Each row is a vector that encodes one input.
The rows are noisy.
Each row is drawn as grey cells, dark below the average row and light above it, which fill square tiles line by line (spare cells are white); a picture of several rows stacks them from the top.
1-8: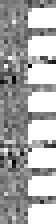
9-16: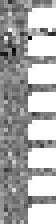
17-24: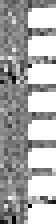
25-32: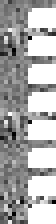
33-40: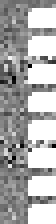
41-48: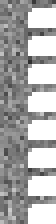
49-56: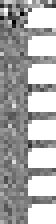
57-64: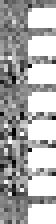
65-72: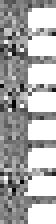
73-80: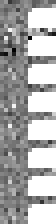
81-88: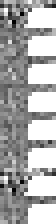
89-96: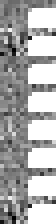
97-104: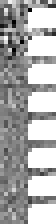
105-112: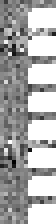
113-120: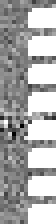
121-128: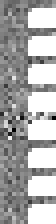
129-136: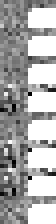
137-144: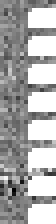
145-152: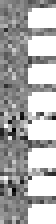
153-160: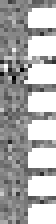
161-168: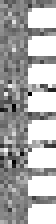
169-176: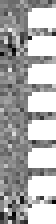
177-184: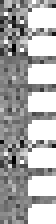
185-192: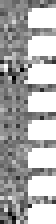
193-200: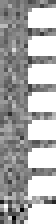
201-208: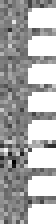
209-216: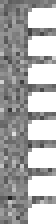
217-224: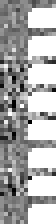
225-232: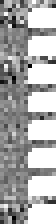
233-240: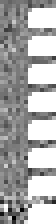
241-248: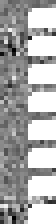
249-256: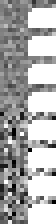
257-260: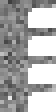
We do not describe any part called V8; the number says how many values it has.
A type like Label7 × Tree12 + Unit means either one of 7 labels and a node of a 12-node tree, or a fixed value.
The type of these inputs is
(Bool × Bool × Bool × Bool + V8) × Line3 × Line4 + Label4 + Line10.
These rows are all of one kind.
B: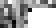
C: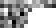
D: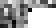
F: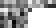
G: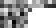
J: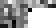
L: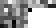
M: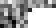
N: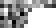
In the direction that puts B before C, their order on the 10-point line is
M, B, D, J, L, F, G, C, N.
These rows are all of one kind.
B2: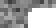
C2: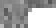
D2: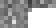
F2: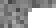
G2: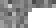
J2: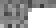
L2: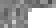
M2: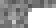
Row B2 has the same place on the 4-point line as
G2 and M2.
